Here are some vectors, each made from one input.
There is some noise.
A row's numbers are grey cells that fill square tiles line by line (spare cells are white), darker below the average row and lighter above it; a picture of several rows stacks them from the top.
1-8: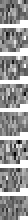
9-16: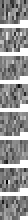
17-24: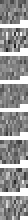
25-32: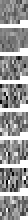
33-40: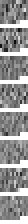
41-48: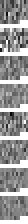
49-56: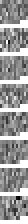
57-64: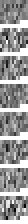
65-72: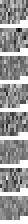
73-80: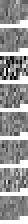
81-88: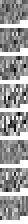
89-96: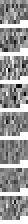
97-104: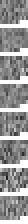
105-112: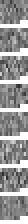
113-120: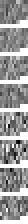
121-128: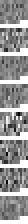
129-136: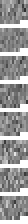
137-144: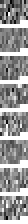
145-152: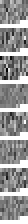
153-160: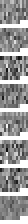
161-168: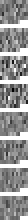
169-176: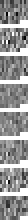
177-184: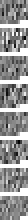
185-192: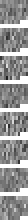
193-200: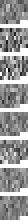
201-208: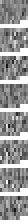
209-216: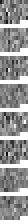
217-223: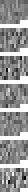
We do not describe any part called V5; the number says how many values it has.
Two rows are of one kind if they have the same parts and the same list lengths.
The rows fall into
7 kinds.
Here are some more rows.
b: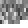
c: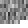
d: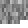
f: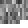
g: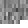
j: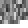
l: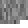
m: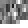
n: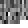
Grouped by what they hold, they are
b, g
c
d, m
f
j
l
n

